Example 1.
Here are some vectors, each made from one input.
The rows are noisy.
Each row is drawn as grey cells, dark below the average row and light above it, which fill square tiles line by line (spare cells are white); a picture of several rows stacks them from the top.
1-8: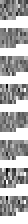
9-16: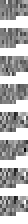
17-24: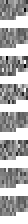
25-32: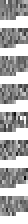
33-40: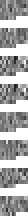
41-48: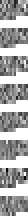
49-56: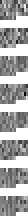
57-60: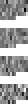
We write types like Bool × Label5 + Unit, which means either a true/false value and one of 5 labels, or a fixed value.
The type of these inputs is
Bool × Tree7.
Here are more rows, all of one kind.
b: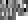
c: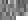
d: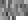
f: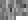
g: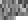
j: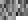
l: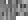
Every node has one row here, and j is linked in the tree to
g.
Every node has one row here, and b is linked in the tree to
c.
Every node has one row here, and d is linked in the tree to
l.
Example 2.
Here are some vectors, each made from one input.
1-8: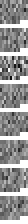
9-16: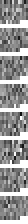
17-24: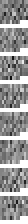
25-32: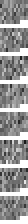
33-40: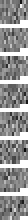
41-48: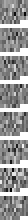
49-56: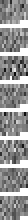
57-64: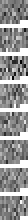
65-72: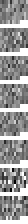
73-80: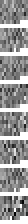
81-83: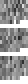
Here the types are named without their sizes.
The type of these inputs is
Line + Tree.
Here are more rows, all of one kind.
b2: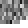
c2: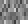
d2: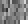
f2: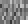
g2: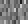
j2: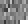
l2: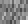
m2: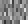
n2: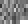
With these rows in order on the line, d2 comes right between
g2 and j2.
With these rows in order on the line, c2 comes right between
g2 and n2.
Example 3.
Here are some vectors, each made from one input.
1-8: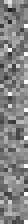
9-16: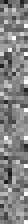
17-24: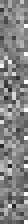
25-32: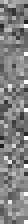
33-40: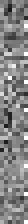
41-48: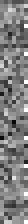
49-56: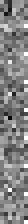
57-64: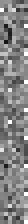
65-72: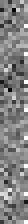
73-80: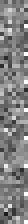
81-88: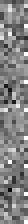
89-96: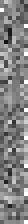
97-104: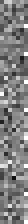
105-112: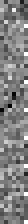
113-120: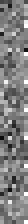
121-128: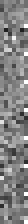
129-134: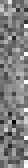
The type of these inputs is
Bool × Bool × Bool × Bool × Tree15.
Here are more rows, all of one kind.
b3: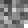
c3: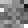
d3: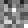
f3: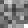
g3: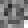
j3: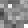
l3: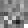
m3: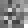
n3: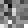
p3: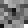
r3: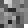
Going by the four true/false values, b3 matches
l3 and m3.
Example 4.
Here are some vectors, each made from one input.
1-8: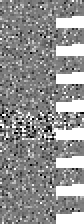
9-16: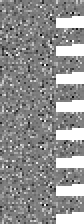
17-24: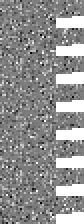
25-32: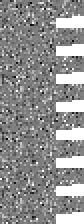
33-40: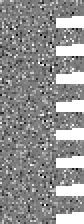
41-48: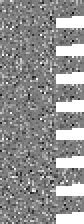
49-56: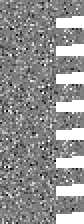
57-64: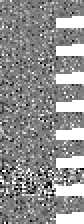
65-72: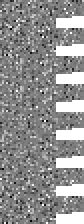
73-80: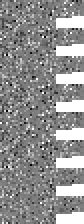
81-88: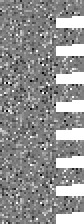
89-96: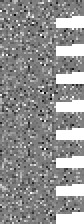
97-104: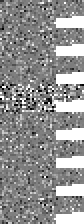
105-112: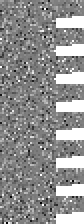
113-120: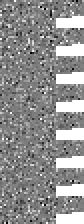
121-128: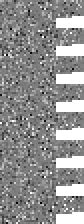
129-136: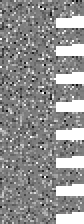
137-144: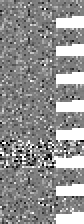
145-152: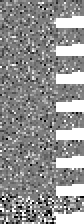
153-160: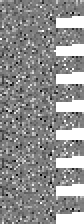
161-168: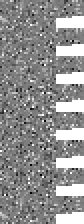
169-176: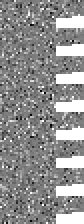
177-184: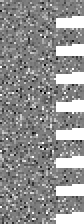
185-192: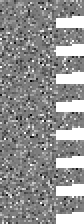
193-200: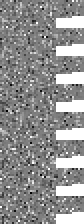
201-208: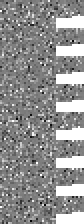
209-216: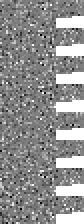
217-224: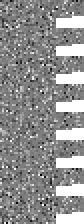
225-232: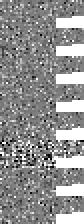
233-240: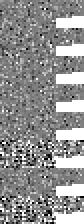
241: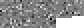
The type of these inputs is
List2(Line13).
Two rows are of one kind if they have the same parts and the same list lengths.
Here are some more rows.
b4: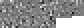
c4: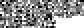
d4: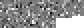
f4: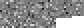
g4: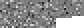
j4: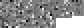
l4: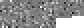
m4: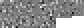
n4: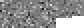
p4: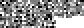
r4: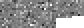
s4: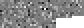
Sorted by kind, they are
b4, f4, g4, l4, m4, n4, r4, s4
c4, p4
d4, j4

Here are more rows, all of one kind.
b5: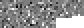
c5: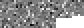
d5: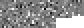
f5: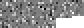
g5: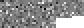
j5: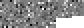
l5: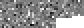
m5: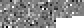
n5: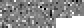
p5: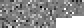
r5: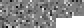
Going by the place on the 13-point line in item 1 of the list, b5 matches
c5, d5 and l5.
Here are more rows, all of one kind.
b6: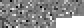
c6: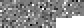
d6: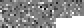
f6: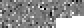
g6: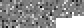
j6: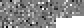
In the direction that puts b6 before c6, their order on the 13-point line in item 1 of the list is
g6, b6, f6, d6, c6, j6.
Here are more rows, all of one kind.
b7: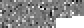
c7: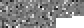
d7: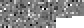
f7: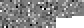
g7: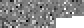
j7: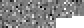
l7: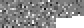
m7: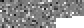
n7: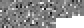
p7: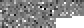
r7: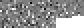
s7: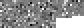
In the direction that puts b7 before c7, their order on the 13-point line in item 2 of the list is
f7, r7, g7, j7, n7, l7, d7, m7, b7, c7, p7, s7.
